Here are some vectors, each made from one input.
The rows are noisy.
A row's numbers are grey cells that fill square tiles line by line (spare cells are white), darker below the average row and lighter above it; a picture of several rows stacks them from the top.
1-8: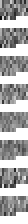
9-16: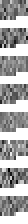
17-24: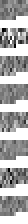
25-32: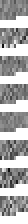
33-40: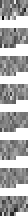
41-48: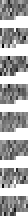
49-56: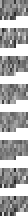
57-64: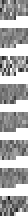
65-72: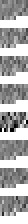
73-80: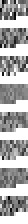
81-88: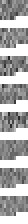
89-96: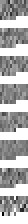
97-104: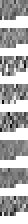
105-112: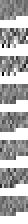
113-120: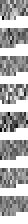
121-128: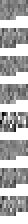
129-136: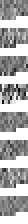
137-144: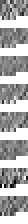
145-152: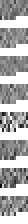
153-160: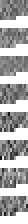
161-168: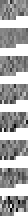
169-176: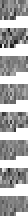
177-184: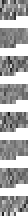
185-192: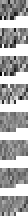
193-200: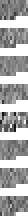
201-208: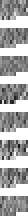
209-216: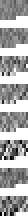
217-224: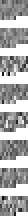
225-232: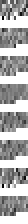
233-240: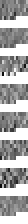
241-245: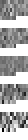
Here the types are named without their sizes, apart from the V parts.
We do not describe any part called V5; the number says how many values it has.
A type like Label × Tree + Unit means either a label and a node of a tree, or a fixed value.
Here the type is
List(Label × V5 + Line).
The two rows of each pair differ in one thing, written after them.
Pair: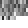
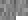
the value of V5 in item 2 of the list
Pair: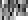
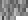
the label in item 2 of the list
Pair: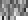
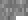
the value of V5 in item 1 of the list
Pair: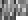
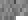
the value of V5 in item 1 of the list
